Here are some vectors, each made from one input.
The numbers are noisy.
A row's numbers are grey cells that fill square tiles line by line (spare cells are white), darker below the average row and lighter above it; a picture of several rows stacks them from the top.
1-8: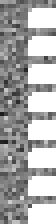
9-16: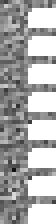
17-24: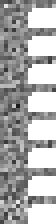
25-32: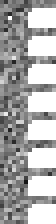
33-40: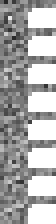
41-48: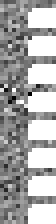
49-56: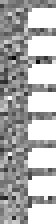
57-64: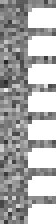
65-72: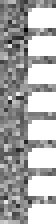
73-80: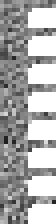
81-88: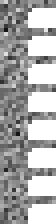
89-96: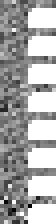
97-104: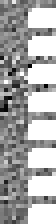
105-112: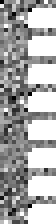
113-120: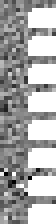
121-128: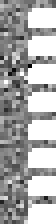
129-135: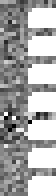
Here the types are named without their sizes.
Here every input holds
a list of items, each a point on each of two lines and a true/false value.
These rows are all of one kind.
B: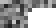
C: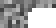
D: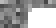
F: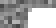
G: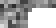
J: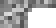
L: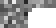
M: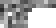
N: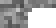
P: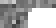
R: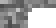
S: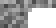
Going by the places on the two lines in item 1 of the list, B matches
G, M, N and R.
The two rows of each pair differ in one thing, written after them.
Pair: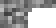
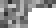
the true/false value in item 2 of the list
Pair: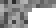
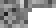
the true/false value in item 1 of the list
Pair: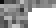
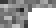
the place on one of the two lines in item 2 of the list
